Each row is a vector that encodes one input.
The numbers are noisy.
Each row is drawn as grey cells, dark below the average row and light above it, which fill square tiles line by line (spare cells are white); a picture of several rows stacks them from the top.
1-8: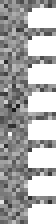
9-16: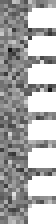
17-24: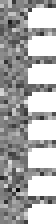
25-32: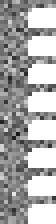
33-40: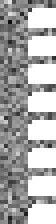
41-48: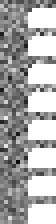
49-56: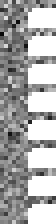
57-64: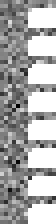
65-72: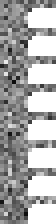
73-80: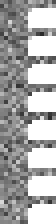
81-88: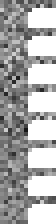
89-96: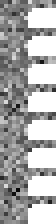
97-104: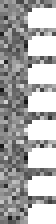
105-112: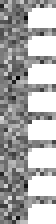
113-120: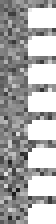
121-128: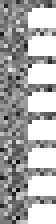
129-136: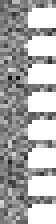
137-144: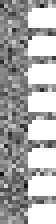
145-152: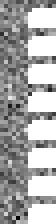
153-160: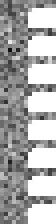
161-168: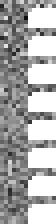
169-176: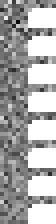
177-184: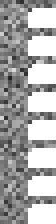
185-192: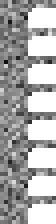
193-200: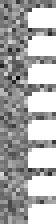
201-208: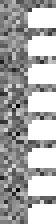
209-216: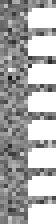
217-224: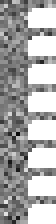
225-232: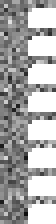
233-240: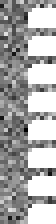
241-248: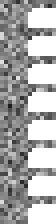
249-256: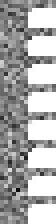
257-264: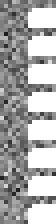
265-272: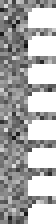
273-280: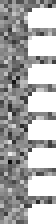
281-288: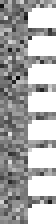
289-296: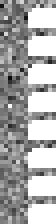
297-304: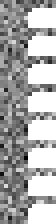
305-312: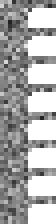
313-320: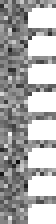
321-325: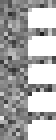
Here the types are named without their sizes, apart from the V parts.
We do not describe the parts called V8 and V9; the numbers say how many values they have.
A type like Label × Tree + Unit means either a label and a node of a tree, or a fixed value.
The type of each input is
Bool × (Line + V8 × V9).
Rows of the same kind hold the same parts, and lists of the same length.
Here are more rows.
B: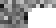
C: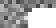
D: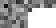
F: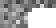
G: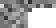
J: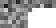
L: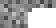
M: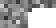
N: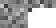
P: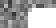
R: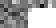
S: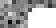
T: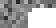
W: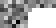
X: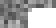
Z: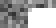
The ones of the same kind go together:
B, S, W
C, D, F, G, J, L, M, N, P, R, T, X, Z

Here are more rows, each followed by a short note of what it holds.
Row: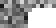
a point on a line and a true/false value
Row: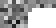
a point on a line and a true/false value
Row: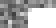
a true/false value, a value of V8 and a value of V9
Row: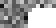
a point on a line and a true/false value
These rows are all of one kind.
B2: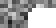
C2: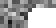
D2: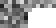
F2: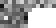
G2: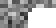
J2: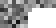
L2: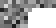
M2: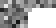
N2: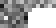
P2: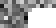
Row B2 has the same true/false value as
C2 and G2.
